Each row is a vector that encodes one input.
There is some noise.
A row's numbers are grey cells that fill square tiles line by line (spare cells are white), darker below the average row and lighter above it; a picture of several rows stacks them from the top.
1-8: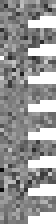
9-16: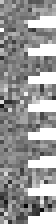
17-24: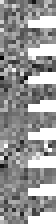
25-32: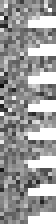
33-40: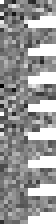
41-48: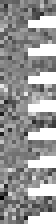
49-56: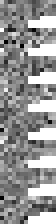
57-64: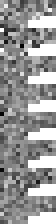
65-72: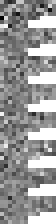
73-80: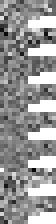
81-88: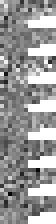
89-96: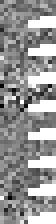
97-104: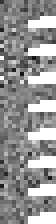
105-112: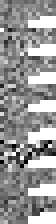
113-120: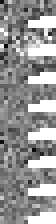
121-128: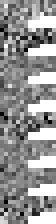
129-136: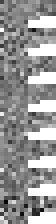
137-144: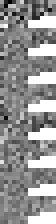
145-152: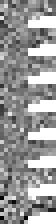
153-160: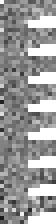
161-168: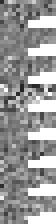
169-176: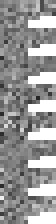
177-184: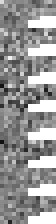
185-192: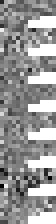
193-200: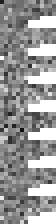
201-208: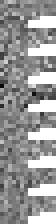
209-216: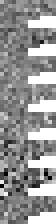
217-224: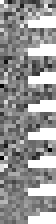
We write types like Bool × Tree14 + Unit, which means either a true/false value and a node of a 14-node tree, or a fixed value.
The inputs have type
(Bool × Bool × Bool + Unit) × Line7 + List3(Line5).
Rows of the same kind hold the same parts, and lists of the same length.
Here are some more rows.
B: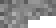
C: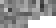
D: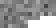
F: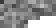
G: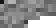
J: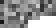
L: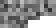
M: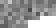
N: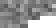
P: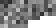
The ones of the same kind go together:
B, F, P
C, D, J
G
L
M
N

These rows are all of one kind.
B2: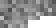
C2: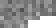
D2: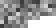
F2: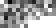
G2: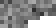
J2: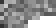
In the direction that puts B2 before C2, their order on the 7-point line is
F2, B2, C2, J2, D2, G2.
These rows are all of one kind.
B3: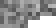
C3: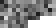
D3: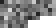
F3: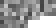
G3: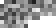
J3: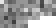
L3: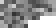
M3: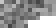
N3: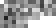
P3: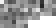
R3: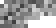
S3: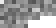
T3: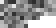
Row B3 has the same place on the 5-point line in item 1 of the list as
F3, G3, P3 and S3.
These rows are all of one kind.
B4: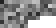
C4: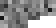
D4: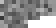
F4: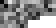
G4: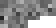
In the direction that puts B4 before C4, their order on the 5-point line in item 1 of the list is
F4, B4, G4, C4, D4.
